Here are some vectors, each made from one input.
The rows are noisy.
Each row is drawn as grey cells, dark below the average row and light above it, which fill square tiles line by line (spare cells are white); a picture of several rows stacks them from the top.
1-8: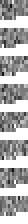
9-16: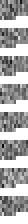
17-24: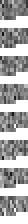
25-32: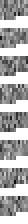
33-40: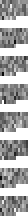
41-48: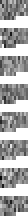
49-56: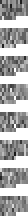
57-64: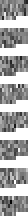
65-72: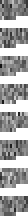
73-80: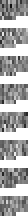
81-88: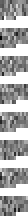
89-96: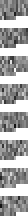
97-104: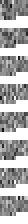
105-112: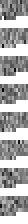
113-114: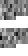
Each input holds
a point on a 9-point line, together with either a point on each of two 3-point lines, or a point on a 9-point line.
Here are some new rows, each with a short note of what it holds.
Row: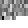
a point on each of two 3-point lines and a point on a 9-point line
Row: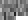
a point on each of two 9-point lines
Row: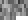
a point on each of two 3-point lines and a point on a 9-point line
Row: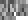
a point on each of two 3-point lines and a point on a 9-point line
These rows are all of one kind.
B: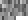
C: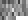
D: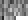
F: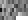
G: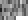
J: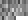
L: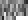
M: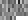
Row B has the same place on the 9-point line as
J and M.
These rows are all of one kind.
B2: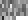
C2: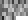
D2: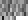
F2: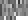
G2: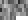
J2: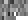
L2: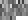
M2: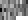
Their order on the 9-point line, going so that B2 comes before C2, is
M2, F2, D2, B2, L2, G2, J2, C2.
